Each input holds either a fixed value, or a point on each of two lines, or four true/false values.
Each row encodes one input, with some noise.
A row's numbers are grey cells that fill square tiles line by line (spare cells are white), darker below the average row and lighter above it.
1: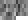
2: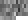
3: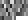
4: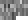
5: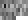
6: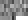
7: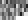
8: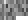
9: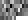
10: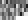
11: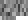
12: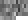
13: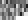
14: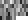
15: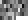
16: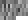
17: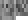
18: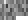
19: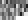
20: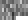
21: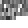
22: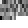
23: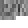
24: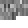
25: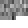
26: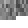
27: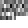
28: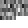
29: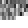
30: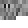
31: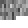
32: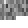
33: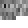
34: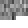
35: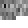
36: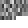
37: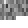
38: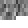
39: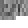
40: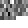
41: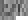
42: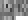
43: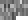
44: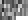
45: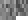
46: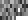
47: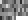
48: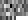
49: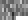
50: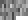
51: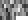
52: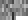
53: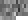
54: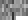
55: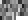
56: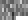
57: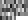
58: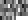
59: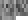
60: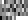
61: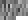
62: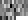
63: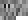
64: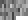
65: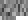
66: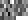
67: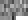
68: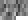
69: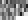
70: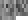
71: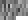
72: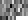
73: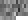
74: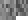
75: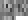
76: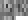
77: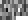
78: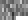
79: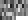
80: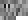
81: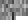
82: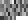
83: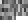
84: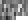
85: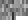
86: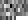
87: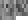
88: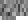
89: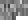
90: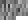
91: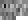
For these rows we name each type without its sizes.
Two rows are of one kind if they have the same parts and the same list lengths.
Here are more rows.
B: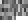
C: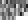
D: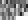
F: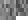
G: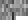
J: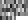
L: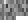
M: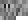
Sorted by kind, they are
B, J
C, D
F, G, L, M

